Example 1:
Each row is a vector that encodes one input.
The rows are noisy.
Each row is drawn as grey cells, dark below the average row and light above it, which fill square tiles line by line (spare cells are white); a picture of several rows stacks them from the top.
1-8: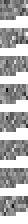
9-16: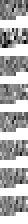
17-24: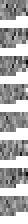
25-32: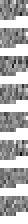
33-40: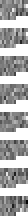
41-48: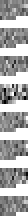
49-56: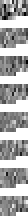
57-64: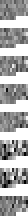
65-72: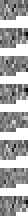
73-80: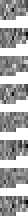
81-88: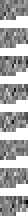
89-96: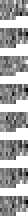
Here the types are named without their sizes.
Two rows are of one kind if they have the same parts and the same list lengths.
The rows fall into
3 kinds.
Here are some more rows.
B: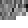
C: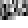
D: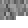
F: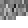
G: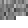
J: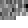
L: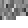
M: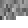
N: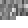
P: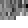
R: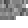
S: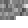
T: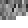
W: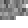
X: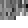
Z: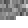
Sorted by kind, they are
B, F, J, P, T, X
C
D, G, L, M, N, R, S, W, Z

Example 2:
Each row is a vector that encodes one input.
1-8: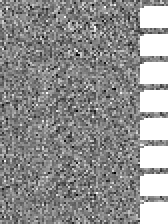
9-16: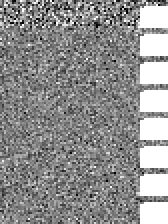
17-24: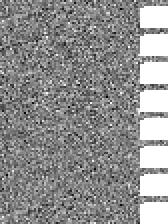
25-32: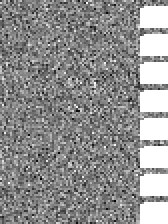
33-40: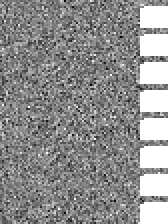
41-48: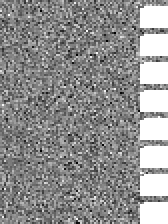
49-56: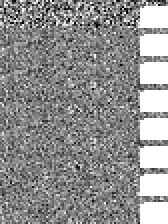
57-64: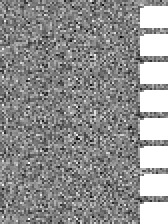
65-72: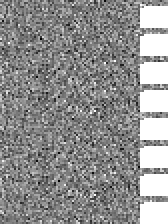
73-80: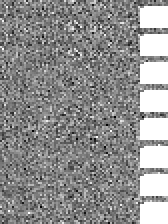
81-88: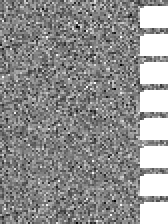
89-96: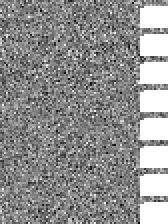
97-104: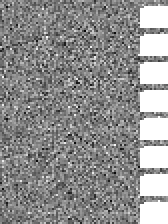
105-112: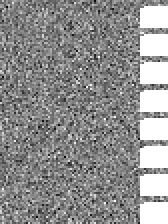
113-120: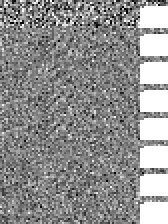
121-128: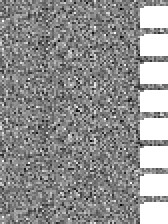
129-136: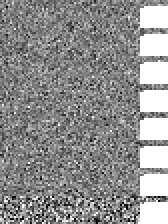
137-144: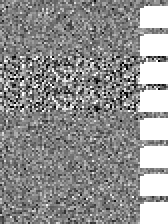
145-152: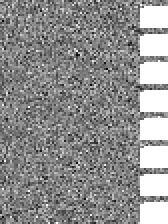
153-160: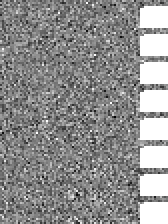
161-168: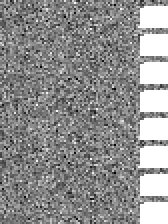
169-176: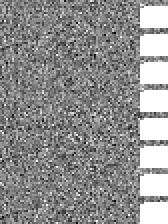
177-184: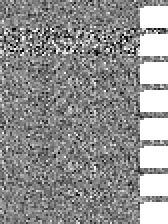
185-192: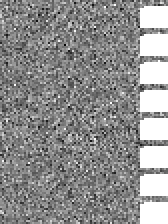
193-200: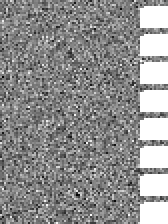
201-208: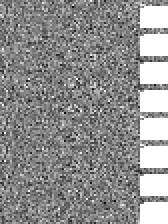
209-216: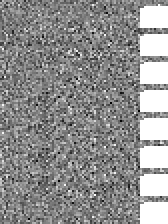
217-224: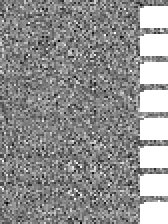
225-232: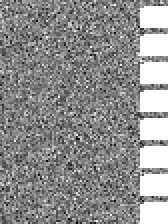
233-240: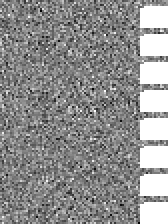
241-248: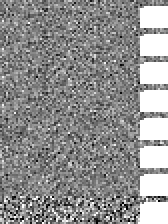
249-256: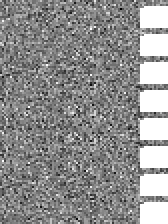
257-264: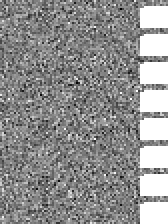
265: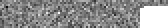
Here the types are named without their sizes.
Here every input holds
a list of points on a line.
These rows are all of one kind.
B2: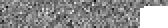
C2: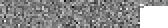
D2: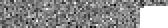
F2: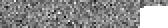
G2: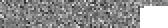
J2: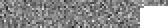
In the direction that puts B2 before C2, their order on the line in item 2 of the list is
B2, C2, J2, G2, D2, F2.
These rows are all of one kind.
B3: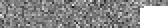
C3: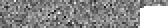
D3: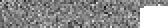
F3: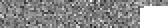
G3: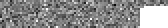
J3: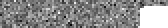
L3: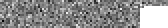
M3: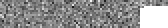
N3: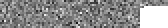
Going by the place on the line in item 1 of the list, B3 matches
F3 and M3.
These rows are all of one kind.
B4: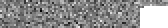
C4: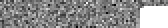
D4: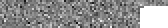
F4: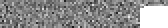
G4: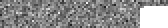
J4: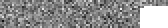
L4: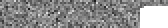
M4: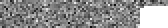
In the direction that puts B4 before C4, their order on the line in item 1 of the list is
J4, B4, D4, F4, L4, G4, C4, M4.
